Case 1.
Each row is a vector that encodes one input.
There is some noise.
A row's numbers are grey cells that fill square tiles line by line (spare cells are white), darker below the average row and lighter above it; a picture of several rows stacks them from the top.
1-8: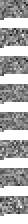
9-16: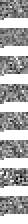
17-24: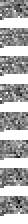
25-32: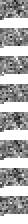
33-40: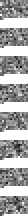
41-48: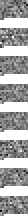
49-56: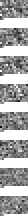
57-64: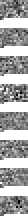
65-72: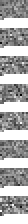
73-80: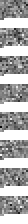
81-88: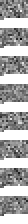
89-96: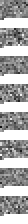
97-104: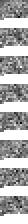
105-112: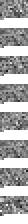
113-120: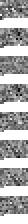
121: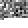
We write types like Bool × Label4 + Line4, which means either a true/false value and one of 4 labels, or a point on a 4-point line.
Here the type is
List2(Line11).
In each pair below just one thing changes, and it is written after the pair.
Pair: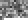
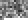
the place on the 11-point line in item 2 of the list
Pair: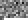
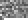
the place on the 11-point line in item 2 of the list
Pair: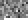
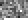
the place on the 11-point line in item 1 of the list
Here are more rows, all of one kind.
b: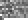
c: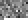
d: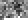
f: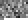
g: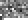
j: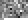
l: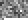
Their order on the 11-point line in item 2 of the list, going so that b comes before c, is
g, j, b, l, d, c, f.
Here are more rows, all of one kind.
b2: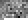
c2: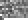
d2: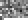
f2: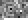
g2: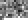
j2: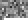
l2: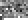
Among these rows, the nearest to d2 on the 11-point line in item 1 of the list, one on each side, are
g2 and j2.
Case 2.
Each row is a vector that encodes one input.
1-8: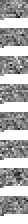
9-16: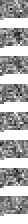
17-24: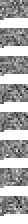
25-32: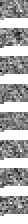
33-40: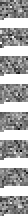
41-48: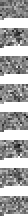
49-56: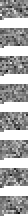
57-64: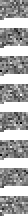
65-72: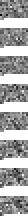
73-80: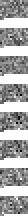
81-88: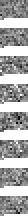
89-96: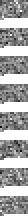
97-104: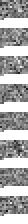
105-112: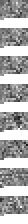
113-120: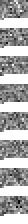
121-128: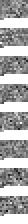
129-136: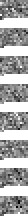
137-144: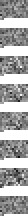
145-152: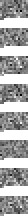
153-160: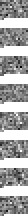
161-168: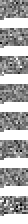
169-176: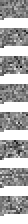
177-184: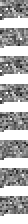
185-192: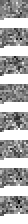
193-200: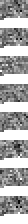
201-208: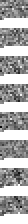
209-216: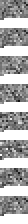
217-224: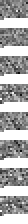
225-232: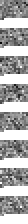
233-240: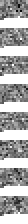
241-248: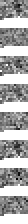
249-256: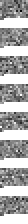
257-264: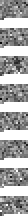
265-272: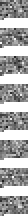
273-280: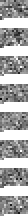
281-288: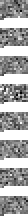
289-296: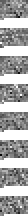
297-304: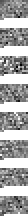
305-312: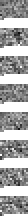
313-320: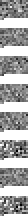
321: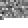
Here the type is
List2(Line11).
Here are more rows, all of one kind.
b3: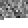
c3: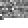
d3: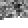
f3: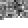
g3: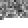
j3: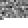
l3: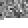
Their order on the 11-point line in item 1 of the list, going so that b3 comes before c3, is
l3, b3, c3, j3, g3, f3, d3.
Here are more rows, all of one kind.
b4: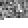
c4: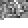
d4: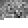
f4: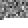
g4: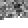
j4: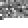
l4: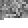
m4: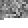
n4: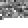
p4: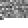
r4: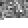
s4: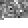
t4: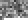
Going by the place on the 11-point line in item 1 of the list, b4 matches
c4 and r4.
